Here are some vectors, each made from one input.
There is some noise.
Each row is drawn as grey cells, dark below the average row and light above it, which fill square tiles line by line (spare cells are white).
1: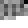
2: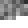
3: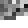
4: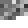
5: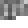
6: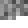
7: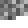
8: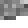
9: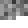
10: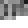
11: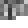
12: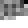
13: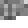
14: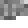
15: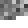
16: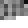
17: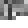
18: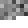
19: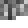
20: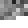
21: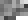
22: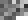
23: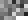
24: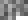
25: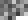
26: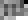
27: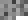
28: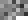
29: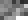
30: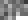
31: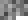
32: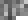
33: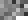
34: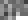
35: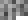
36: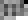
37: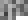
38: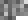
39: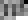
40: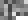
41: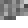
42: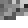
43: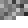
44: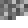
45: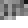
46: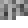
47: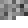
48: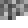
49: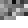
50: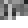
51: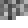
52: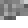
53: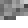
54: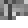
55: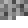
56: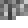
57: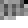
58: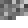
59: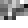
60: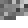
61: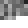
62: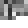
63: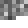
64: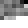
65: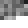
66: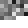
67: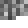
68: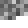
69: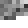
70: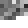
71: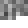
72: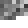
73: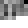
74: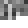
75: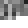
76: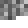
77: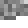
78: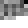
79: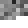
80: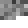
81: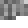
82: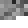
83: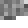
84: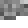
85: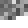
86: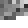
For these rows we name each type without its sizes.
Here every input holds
a point on a line and a true/false value.
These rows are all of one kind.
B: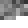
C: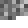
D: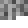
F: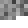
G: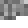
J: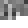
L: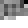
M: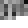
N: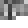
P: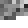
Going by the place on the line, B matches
J and P.
